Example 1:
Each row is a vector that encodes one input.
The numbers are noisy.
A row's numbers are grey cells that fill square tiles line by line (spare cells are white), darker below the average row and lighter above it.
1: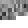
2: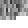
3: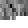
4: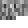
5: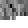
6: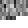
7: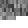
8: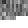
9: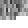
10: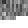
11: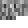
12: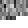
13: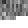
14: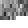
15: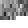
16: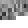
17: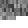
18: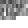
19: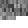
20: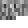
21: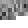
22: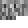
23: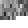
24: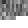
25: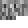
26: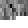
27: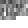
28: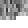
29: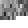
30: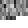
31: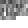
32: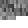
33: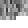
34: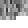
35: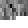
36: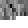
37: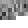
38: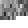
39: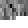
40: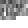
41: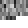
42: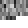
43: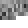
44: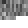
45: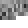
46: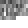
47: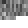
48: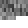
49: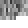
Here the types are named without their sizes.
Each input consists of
a point on a line.
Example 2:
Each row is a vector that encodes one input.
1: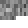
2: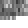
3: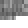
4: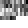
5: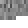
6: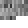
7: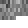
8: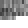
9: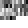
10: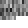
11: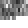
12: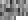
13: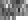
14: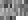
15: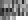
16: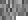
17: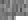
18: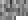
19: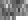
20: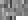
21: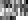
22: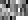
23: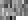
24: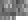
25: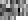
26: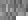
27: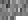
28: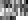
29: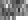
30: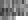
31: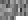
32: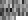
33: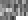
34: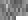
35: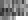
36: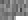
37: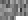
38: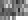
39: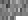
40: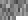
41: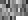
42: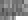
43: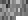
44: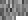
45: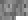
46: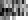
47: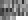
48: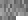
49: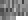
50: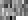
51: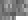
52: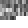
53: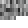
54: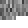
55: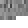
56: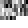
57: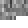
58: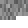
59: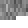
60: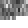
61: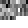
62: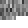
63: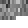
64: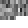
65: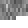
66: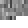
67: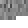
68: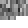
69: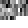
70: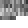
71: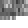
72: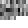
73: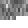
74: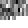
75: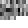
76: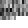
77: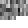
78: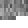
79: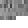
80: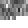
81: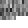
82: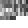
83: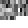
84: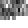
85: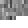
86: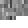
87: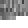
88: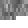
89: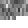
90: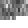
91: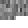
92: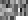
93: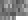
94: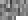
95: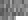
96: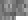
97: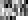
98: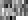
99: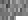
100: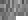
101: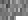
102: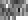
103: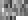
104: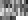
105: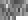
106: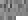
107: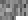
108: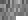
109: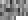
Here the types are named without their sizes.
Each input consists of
a point on a line.
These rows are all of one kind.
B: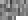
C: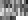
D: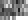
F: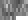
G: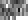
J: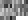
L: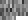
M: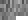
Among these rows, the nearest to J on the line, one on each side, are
B and C.
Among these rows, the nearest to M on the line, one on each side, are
D and L.
